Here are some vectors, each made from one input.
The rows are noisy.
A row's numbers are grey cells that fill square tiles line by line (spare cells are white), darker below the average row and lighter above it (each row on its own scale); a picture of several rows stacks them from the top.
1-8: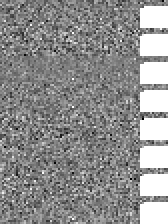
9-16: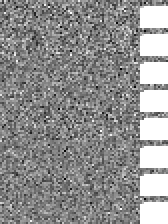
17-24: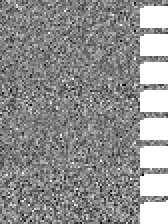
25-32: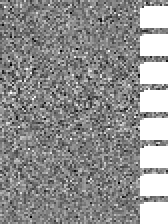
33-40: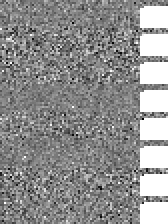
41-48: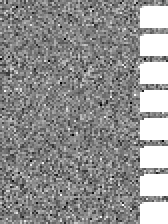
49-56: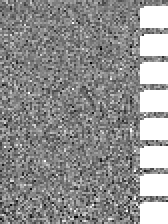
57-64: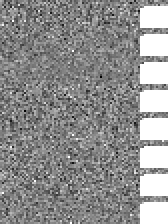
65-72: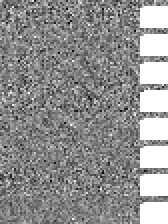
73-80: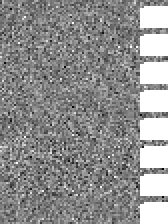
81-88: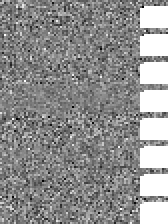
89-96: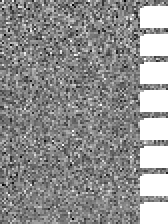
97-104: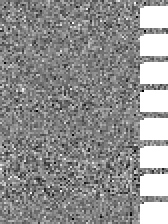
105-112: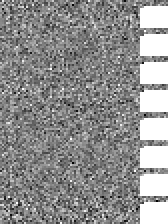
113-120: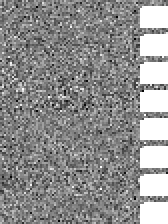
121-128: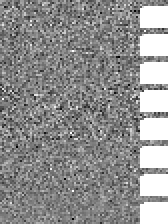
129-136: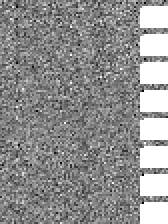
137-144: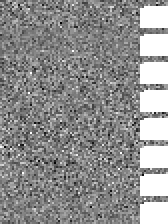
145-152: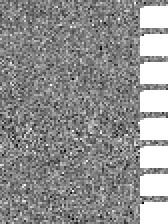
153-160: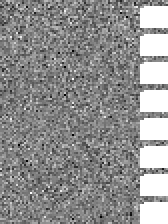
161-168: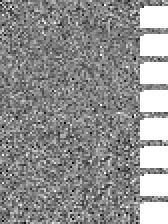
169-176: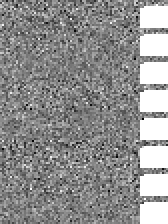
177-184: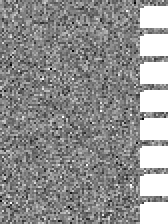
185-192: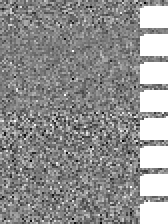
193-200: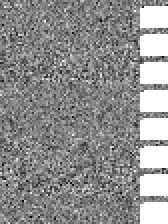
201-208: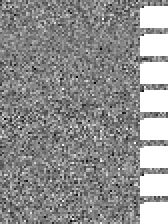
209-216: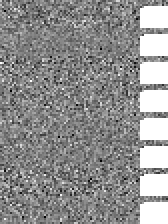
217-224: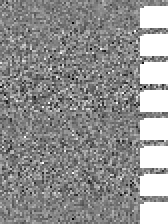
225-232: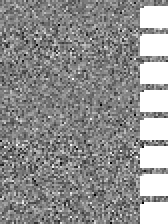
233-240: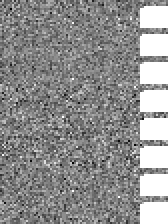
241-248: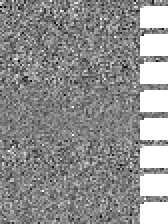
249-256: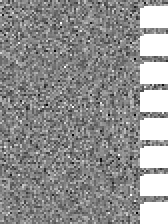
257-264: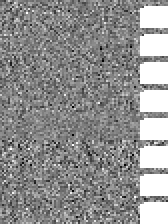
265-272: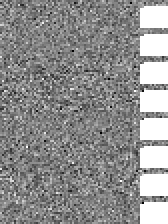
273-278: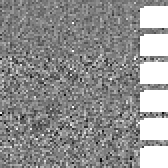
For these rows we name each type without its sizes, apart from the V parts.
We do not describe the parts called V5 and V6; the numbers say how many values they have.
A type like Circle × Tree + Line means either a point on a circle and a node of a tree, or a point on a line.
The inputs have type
Bool × (Circle + V5) × V6.
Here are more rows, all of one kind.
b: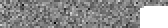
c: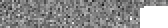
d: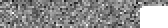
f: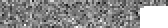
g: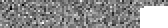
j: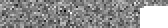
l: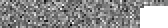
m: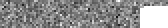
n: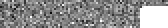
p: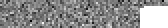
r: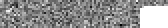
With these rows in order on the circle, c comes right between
b and g.
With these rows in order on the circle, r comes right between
d and n.
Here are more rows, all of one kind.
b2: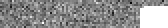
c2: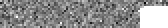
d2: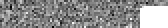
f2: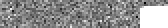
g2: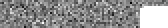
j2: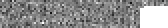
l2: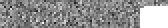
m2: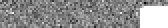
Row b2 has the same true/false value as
d2 and j2.
